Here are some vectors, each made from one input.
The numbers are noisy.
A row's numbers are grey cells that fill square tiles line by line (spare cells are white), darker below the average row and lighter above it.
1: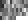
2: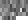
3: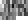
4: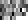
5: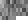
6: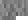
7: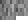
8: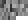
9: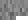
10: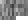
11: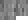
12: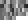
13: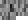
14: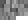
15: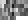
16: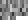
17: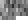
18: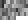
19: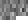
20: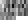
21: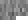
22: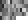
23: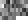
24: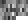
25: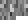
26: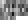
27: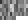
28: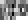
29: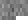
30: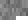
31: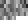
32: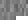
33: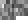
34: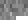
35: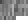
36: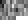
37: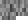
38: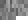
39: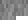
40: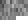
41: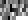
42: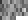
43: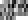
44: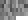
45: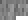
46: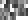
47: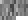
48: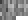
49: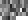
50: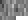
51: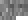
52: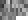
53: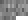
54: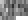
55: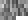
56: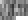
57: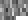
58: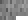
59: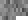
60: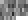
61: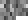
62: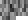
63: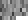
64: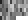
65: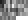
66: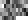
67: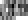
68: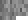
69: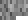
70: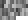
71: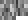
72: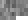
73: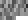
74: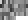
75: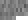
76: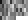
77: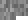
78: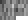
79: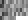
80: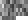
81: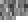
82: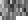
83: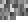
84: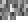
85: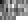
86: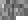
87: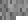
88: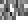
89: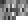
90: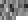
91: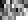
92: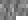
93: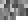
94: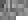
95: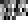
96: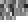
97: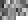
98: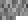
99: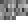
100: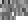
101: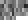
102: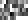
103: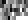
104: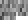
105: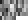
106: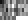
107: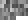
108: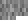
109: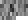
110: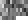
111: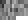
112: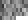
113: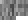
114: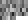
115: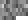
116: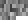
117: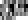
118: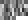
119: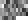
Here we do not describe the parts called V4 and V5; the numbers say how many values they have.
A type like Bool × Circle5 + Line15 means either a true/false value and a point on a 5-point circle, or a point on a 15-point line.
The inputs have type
(Bool × Bool × Bool + Line6) × V4 + V5.
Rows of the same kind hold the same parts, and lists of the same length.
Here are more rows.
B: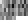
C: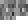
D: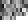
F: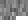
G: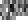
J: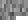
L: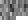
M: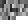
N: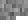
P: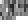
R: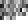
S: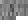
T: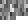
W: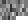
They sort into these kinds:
B, R
C, D, F, G, L, M, P, T
J, N, S, W

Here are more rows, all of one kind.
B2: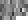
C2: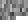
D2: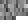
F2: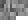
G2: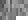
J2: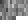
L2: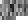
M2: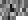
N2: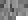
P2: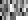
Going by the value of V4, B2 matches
C2 and P2.
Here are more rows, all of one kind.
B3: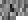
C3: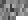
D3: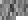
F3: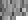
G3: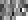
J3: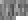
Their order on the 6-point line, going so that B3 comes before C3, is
G3, D3, B3, J3, F3, C3.
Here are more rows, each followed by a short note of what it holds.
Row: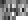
a point on a 6-point line and a value of V4
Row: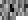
a point on a 6-point line and a value of V4
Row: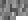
three true/false values and a value of V4
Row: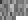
three true/false values and a value of V4
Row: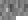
three true/false values and a value of V4
